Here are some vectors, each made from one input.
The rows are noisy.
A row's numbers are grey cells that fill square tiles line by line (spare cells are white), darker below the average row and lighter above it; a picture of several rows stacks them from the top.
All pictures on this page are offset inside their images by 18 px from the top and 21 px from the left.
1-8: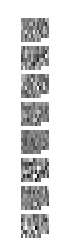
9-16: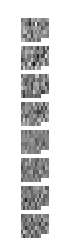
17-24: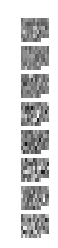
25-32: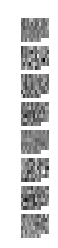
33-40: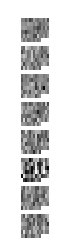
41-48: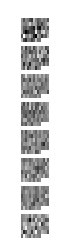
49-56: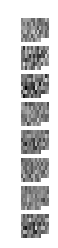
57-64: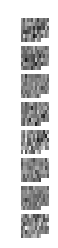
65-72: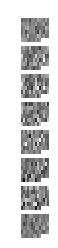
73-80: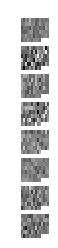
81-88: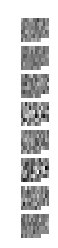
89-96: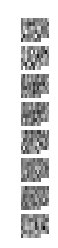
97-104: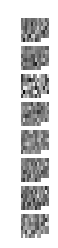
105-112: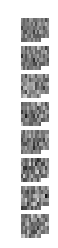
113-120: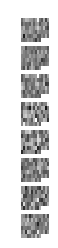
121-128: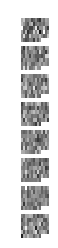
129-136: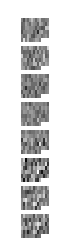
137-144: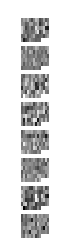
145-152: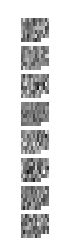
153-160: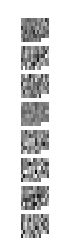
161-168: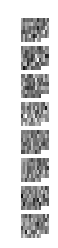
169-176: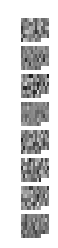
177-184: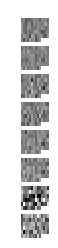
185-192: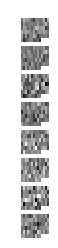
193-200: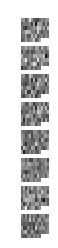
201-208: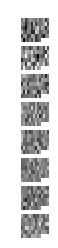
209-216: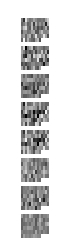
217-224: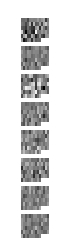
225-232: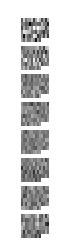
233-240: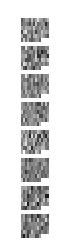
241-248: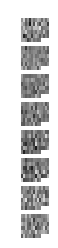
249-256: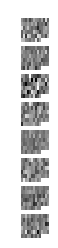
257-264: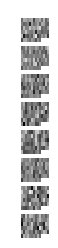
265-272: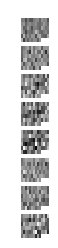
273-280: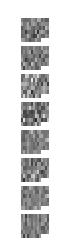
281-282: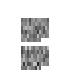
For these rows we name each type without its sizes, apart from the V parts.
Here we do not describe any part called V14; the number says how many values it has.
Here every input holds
either a point on a circle and a true/false value, or a value of V14.
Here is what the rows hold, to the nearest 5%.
About 65% of them hold a point on a circle and a true/false value. The rest hold a value of V14.
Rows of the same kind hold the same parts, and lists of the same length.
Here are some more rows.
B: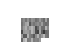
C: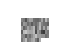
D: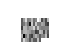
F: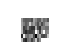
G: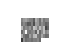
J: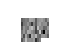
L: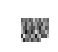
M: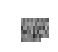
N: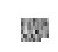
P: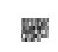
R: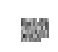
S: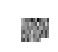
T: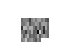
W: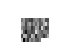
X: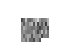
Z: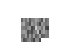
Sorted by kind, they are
B, C, F, J, L, M, P, S, T, W
D, G, N, R, X, Z

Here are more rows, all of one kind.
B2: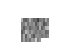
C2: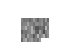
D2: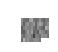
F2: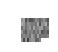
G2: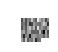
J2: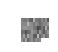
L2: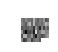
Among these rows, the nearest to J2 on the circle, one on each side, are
C2 and G2.
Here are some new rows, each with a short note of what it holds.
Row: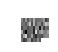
a point on a circle and a true/false value
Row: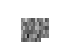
a value of V14
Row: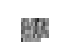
a point on a circle and a true/false value
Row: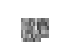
a value of V14
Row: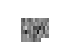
a point on a circle and a true/false value
